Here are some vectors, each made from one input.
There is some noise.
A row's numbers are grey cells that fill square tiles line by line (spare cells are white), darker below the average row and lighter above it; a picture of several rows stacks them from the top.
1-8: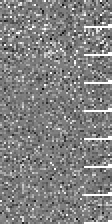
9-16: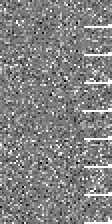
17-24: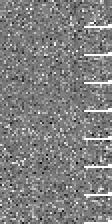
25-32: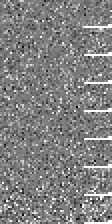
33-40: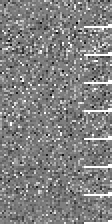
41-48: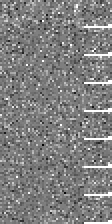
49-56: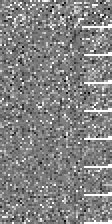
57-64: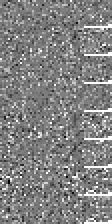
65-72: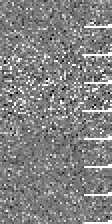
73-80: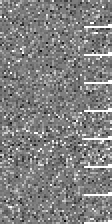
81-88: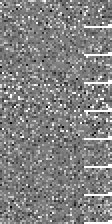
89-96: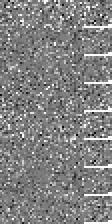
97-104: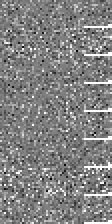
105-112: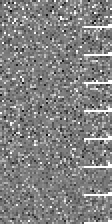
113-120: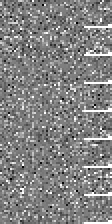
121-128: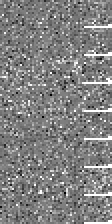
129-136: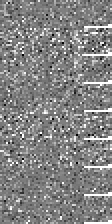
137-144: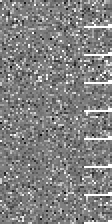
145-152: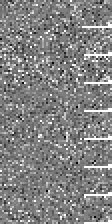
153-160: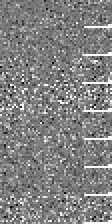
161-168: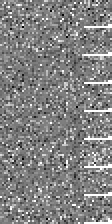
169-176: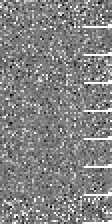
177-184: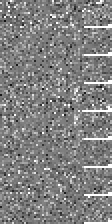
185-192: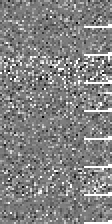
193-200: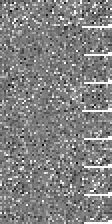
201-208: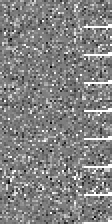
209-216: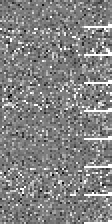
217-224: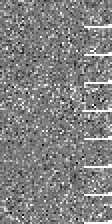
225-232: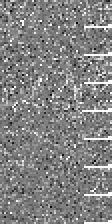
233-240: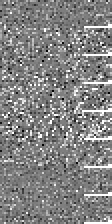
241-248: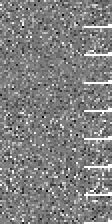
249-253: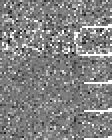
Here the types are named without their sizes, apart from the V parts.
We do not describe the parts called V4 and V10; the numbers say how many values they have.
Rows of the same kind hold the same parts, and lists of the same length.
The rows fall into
2 kinds.
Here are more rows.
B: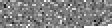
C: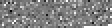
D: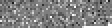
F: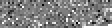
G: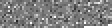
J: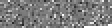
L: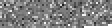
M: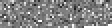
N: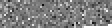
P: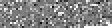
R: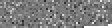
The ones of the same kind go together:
B, C, P
D, F, G, J, L, M, N, R

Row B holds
a true/false value, a value of V4 and a value of V10.
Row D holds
a node of a tree, a true/false value, a value of V4 and a value of V10.
